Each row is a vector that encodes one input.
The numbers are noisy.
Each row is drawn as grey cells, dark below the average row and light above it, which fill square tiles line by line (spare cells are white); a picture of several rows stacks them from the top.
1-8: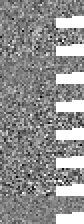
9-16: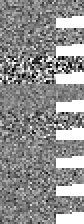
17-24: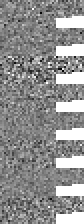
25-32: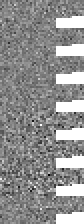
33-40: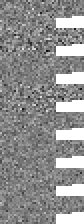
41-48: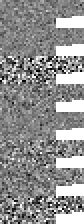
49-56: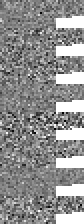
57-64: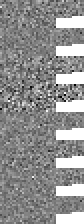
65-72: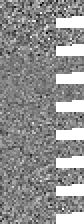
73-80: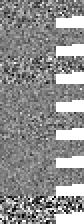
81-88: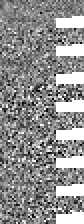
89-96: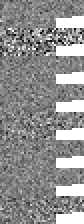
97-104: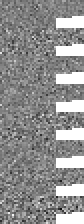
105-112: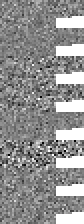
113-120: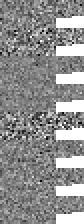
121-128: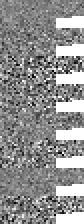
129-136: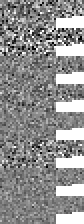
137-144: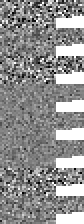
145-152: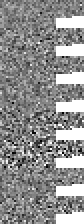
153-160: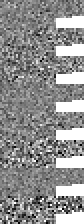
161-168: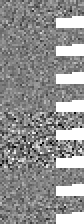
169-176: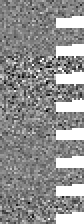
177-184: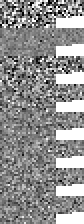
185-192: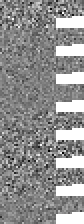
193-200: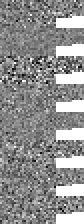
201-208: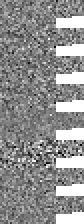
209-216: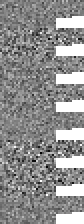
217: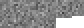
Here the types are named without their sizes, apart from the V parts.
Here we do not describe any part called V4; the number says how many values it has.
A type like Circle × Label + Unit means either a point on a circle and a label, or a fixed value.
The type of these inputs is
(Circle + Unit) × Tree + V4.
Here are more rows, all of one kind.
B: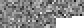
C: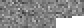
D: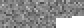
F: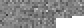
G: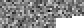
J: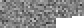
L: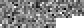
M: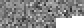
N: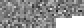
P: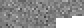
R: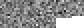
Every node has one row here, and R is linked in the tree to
C and P.
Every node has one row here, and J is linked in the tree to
L.
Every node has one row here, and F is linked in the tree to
D and N.
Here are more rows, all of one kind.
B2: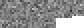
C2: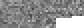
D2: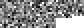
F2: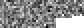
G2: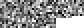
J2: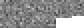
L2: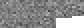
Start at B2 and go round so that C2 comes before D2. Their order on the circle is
B2, L2, F2, J2, G2, C2, D2.
